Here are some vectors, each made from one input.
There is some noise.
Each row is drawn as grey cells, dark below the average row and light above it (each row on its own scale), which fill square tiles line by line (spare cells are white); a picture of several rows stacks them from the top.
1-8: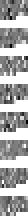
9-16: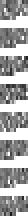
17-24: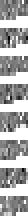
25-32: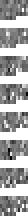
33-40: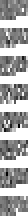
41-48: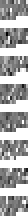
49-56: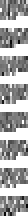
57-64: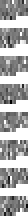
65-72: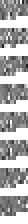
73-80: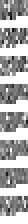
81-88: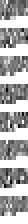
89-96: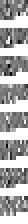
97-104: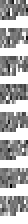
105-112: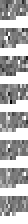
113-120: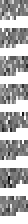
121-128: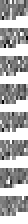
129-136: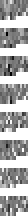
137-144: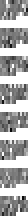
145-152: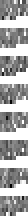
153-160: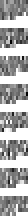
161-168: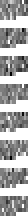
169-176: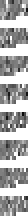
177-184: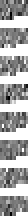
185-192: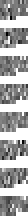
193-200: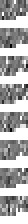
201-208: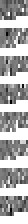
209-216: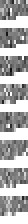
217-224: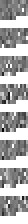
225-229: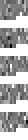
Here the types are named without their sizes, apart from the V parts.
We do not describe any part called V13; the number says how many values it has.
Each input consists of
a value of V13, together with either a point on a line, or three true/false values.
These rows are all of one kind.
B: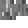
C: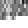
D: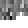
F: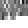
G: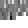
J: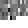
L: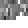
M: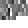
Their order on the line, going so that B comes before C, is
M, D, L, B, G, J, F, C.
